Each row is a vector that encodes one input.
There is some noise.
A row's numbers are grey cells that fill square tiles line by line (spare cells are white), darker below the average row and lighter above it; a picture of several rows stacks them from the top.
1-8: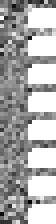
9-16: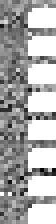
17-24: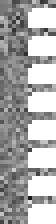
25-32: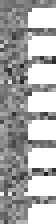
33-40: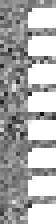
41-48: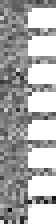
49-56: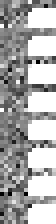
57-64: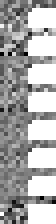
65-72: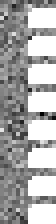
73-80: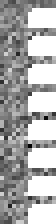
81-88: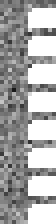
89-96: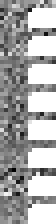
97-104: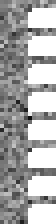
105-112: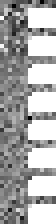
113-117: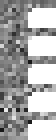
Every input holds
a point on a 9-point line and a true/false value.
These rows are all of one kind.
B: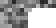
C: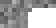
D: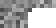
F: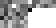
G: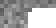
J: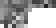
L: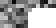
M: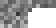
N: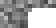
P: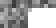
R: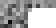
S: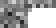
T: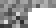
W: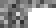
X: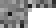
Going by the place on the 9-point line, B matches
D, J, M and R.
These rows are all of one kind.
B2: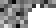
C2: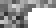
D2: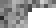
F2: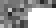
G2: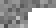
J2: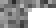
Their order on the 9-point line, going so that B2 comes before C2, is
G2, B2, J2, D2, F2, C2.
